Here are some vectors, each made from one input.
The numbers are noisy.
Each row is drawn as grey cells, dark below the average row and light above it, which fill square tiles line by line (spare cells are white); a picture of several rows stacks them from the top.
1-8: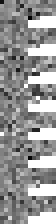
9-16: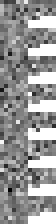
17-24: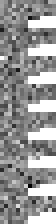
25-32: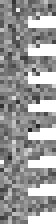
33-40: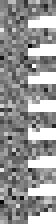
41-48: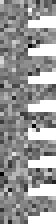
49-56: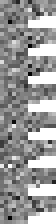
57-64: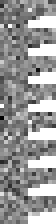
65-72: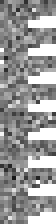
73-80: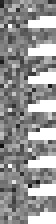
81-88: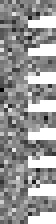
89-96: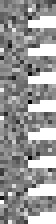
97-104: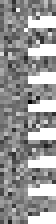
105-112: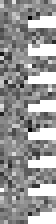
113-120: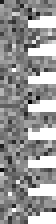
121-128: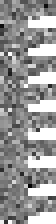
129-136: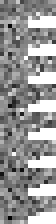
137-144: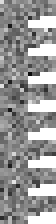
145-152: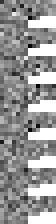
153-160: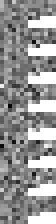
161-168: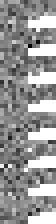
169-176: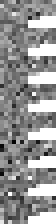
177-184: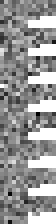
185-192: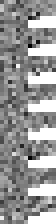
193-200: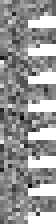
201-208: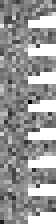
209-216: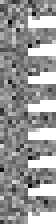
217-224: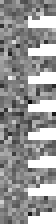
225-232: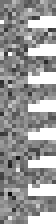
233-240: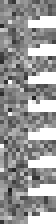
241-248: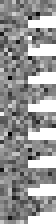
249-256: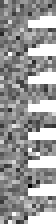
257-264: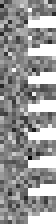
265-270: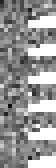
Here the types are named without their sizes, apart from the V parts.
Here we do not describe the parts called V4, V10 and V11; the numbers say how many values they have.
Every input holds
a point on a line, a node of a tree, six true/false values, a value of V4, a value of V10 and a value of V11.
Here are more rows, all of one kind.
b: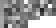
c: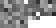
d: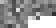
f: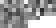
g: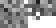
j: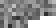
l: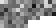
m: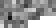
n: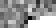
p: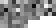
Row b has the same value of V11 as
c, f and g.
